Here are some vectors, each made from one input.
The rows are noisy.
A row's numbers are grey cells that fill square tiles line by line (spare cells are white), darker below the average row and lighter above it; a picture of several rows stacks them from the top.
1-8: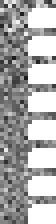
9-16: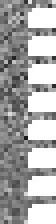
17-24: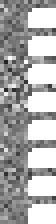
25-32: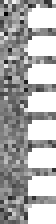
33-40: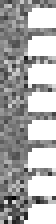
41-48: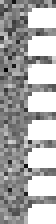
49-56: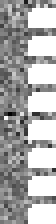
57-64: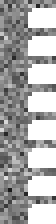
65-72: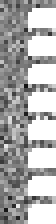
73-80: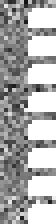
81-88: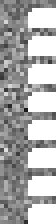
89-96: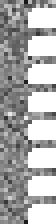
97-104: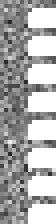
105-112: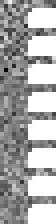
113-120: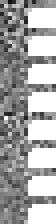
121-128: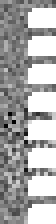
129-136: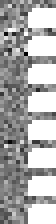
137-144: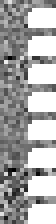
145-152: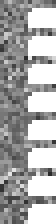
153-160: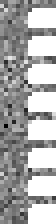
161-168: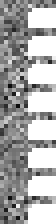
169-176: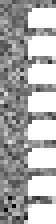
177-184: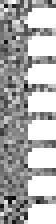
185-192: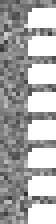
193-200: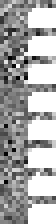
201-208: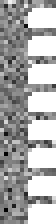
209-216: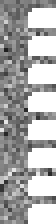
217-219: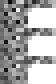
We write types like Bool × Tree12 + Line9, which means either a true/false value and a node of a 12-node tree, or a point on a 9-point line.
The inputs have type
Bool × (Line7 + Tree10) + Tree7.
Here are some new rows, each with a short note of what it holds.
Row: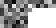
a point on a 7-point line and a true/false value
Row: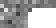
a point on a 7-point line and a true/false value
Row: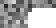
a node of a 10-node tree and a true/false value
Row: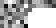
a node of a 10-node tree and a true/false value
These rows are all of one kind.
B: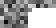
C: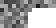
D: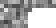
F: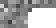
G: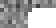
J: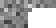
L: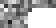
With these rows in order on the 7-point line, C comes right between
F and G.
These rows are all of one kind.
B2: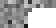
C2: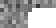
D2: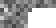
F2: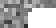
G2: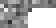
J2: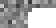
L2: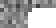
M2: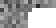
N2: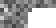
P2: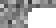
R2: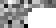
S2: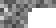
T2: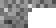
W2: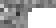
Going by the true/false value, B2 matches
F2, R2 and T2.
